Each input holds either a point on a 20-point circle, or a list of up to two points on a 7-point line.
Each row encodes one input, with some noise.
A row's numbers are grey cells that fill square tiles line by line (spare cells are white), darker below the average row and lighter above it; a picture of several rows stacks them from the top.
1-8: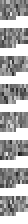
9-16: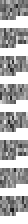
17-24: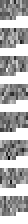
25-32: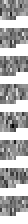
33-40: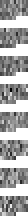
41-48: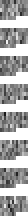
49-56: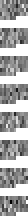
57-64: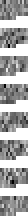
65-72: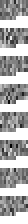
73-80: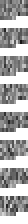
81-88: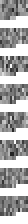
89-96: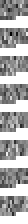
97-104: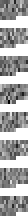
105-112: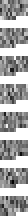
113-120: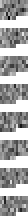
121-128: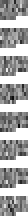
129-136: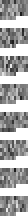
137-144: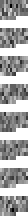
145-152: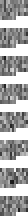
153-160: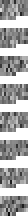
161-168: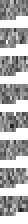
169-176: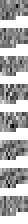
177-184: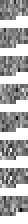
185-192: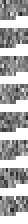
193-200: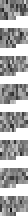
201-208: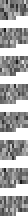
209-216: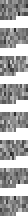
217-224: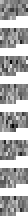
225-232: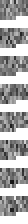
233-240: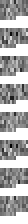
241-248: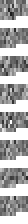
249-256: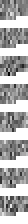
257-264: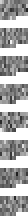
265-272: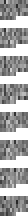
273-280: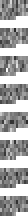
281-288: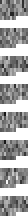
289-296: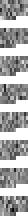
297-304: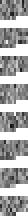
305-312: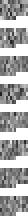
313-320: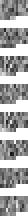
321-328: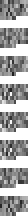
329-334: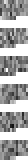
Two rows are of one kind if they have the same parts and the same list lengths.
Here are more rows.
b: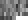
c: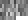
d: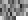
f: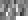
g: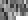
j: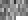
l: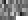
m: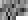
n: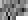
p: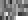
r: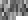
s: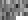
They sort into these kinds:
b, l, p, s
c, f, j
d, g, r
m, n

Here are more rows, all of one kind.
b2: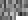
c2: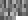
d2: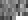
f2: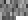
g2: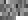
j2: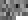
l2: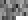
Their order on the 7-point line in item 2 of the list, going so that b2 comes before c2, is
l2, f2, g2, j2, b2, d2, c2.
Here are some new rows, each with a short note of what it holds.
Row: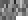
a list of one item
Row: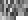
a point on a 20-point circle
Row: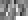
a list of one item
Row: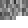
a list of one item
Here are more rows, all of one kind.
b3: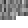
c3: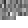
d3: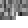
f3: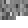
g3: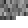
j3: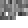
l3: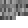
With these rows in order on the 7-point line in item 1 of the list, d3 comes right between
c3 and j3.
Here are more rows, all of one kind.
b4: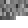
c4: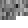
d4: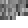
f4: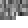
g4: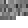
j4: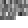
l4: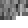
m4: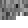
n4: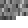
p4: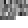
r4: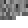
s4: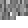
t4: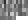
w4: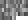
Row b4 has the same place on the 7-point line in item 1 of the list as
c4, l4, m4 and r4.
